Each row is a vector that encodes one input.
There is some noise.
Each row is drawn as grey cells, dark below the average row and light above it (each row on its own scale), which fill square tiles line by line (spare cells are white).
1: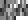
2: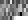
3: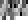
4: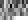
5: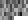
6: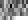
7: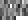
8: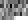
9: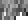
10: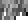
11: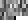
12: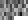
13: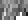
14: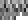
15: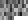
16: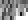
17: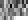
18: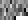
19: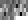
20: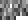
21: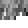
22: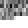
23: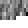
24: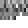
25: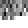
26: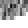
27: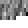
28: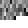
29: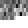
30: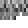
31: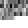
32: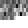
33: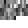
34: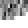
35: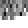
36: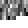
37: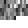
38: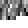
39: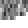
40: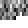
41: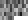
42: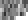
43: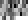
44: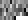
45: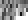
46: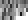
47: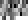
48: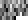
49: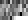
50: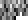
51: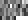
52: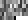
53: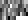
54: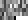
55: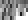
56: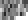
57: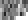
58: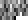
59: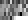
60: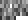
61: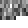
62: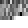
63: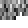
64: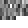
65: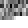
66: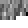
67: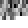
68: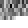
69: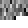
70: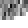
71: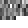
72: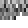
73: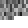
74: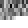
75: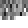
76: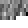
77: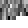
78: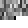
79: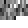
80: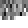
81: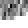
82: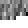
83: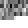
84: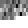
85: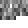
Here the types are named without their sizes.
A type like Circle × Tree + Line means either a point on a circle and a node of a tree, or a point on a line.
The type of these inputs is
Bool × Circle.
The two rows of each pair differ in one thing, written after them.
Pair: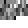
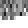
the true/false value
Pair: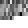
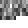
the true/false value
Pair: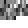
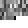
the place on the circle
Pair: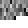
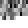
the true/false value
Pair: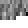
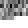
the true/false value
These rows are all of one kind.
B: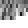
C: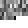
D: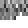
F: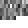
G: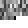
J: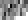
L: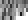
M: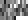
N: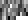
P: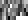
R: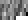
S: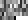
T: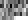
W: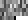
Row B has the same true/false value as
J, L and T.
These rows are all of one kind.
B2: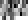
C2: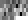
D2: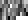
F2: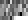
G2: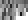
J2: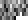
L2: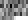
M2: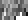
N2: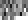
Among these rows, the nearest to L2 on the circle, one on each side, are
D2 and M2.
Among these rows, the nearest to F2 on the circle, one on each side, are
C2 and D2.
